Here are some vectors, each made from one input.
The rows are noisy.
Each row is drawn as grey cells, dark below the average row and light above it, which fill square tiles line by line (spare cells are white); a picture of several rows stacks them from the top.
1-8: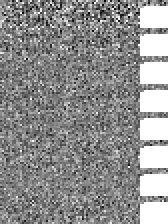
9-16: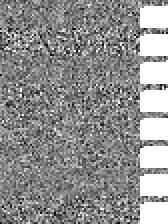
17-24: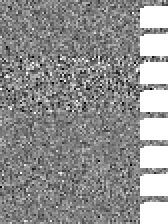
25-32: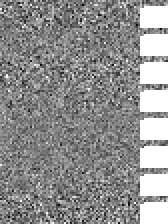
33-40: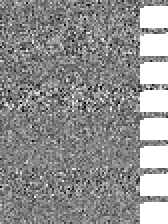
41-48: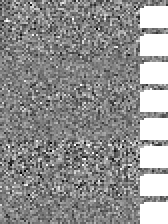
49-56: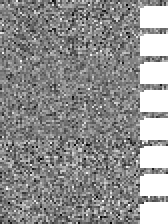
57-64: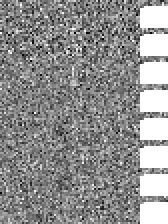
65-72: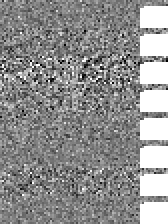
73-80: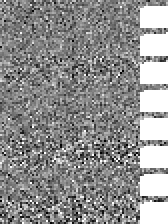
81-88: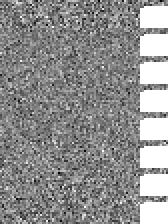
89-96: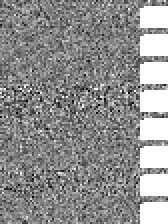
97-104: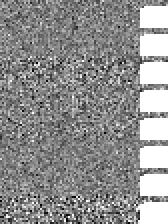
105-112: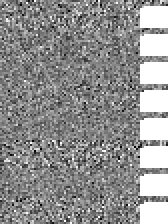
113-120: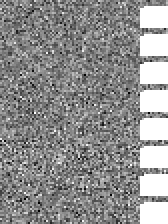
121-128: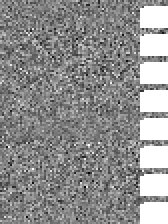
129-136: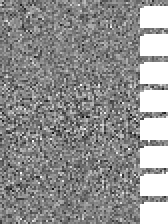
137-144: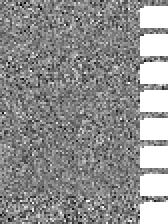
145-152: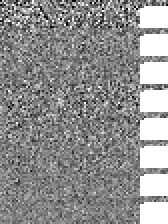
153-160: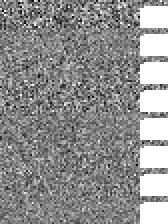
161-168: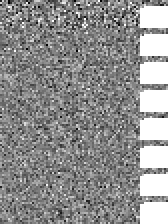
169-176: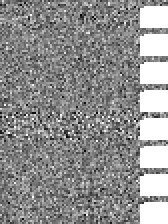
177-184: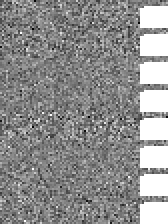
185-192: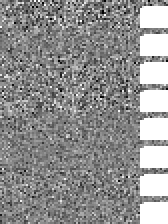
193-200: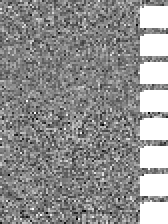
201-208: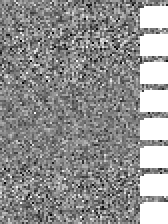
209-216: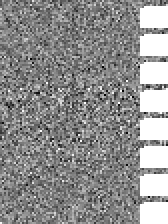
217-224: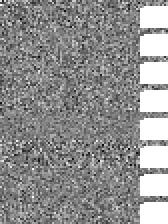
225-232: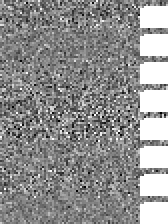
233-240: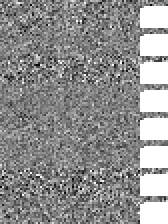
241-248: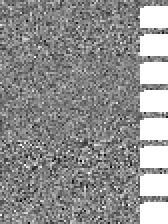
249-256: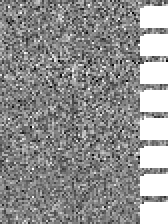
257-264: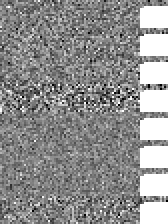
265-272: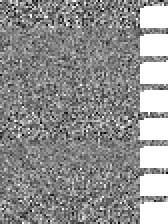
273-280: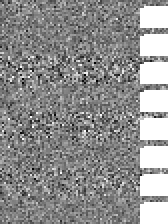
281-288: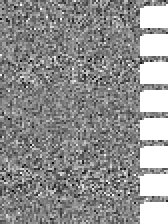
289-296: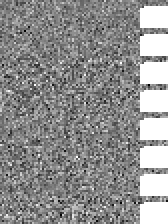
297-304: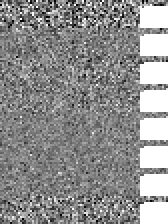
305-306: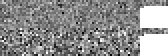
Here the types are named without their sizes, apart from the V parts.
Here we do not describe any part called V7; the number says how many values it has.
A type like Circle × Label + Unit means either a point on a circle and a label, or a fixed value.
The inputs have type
(Bool × Circle + Unit) × Circle × (Label × V7 + Unit).
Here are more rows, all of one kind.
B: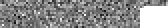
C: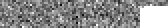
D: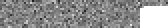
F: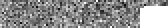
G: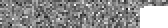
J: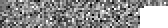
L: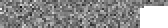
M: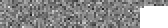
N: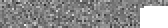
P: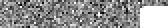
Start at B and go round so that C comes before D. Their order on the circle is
B, L, M, N, C, F, G, P, D, J.
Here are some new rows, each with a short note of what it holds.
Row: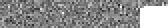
a point on each of two circles and a true/false value
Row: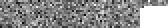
a point on a circle, a label and a value of V7
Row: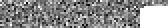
a point on a circle, a label and a value of V7
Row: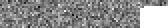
a point on each of two circles and a true/false value
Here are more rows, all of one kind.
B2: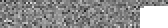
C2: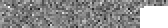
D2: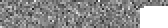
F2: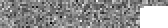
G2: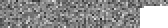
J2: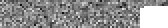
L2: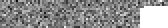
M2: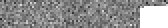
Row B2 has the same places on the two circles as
G2 and M2.
